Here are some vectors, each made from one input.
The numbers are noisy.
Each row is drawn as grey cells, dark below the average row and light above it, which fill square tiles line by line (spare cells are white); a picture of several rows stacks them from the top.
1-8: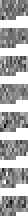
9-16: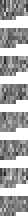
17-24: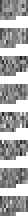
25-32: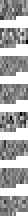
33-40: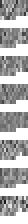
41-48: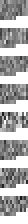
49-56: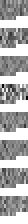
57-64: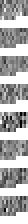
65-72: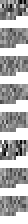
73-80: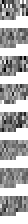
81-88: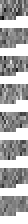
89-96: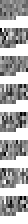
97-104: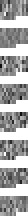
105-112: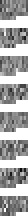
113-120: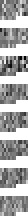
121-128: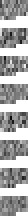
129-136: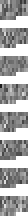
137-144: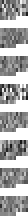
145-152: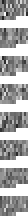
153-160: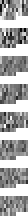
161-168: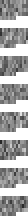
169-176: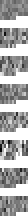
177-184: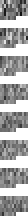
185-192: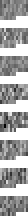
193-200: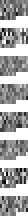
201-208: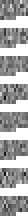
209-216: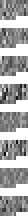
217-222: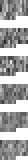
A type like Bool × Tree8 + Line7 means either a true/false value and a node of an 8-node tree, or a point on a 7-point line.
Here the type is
Bool × (Label8 + Line19).
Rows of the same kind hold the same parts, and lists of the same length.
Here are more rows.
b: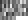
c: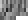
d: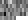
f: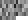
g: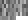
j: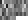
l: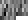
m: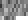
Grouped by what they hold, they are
b, c, f, g, j, m
d, l

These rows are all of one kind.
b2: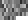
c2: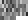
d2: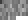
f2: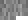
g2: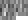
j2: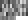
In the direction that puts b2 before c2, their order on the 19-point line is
d2, f2, b2, j2, c2, g2.
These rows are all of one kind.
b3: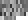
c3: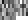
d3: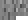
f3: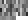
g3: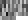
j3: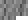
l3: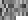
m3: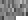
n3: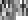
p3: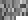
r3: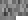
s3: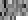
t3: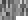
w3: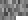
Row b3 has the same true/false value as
f3, g3, r3 and w3.
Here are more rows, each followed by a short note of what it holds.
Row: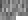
one of 8 labels and a true/false value
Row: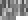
one of 8 labels and a true/false value
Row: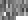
a point on a 19-point line and a true/false value
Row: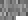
a point on a 19-point line and a true/false value
